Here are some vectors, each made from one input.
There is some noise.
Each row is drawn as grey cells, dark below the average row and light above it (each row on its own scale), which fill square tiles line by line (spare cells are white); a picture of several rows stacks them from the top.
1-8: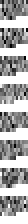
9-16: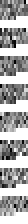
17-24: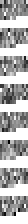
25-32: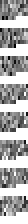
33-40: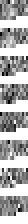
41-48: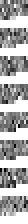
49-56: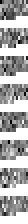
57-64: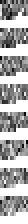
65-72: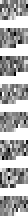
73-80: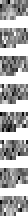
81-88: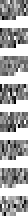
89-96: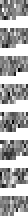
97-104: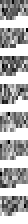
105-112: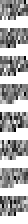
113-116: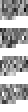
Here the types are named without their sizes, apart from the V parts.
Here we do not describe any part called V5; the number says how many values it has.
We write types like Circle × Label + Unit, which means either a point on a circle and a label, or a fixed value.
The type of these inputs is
Bool × (Line + V5).
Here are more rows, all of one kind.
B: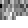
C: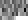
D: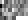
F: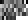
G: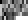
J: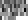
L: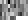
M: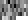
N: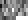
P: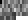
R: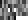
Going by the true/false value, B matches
D, L and N.
